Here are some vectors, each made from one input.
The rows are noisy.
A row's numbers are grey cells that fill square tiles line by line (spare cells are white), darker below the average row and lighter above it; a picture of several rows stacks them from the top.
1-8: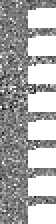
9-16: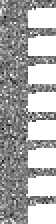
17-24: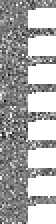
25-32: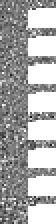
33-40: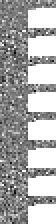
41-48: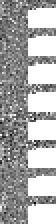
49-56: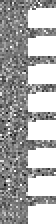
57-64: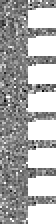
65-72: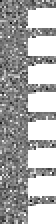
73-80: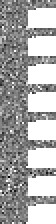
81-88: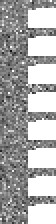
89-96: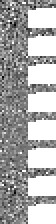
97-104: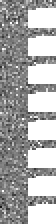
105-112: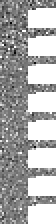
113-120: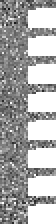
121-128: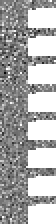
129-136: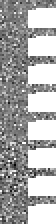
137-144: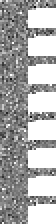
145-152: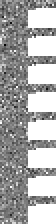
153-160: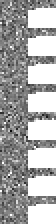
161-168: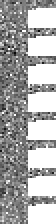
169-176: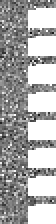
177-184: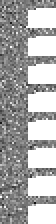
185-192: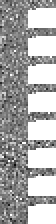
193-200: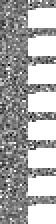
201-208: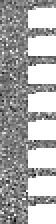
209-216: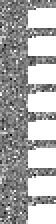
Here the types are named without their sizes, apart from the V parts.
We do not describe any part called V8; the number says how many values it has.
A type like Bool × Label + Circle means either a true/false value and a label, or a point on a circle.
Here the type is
Label + Line × V8.
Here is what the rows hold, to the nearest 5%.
About 20% of them hold a label. The rest hold a point on a line and a value of V8.
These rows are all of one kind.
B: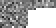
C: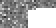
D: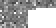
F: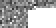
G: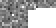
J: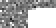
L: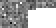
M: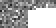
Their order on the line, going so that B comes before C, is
L, B, M, C, F, G, D, J.
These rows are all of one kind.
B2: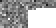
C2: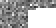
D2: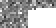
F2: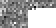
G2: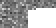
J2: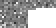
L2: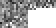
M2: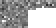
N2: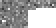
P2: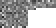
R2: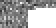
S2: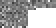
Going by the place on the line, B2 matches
M2 and P2.
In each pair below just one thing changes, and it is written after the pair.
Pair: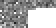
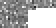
the value of V8
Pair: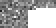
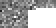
the place on the line
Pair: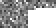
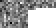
the value of V8
